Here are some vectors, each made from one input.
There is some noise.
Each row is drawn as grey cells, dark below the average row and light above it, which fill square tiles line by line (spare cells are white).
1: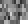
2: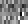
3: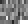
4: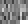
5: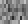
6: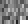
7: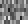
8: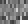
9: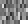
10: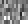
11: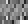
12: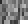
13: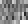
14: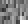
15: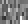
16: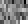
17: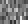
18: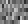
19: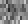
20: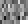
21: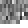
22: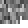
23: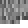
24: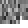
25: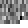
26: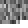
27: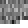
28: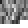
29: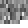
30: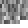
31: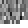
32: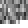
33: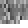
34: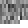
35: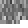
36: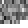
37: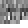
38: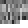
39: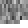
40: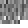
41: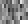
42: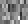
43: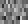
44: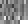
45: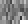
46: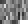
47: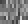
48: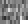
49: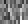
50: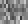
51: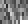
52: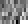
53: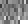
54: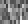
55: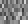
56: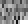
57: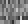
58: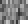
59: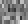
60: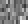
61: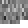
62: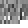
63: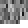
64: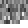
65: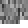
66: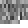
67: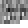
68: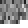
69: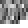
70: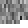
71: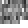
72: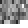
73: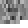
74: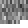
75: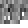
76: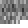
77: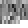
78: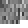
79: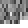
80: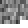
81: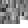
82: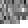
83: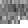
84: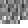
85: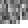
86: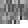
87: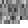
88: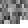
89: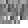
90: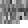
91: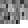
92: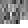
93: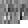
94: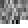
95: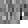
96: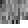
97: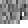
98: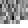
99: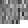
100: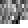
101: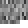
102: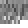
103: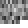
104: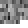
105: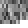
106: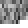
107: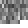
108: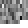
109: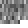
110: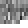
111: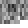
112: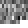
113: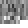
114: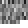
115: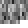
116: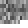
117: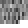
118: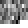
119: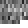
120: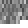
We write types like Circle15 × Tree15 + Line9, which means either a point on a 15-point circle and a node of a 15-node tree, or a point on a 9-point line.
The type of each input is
(Bool × Bool × Bool + Line4) × Tree8 × Tree8.
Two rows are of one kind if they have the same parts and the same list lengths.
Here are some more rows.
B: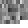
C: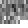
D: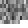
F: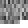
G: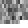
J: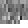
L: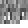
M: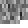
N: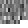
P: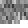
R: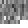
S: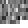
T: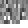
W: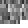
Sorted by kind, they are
B, C, D, G, J, L, M, N, P, R, T
F, S, W

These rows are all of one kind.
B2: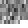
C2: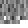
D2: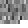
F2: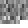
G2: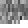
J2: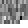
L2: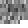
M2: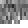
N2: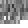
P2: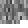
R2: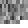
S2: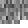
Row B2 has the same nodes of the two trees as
D2, G2 and L2.
